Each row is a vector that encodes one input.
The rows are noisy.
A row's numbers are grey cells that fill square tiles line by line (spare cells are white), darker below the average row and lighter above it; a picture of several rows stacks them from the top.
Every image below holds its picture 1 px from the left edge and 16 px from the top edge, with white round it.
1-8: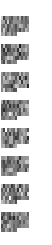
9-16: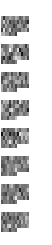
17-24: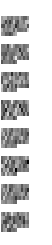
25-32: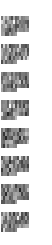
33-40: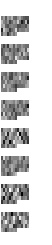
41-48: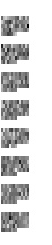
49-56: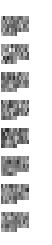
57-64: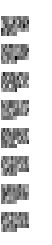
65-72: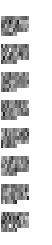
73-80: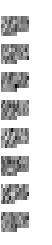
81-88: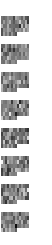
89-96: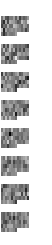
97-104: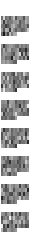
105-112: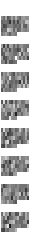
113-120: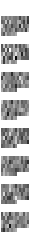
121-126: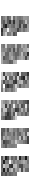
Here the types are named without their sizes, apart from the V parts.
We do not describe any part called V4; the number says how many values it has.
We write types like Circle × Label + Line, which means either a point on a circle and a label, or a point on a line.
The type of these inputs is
(Circle + Line) × List(V4).
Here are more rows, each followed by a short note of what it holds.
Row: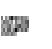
a point on a circle, together with a list of two items
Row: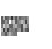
a point on a circle, together with the empty list
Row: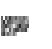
a point on a line, together with a list of two items
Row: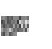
a point on a line, together with a list of one item
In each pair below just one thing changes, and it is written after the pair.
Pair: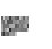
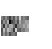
the value of V4 in item 2 of the list
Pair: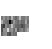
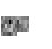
the place on the line
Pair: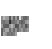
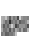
the value of V4 in item 2 of the list
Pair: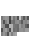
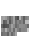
the place on the line
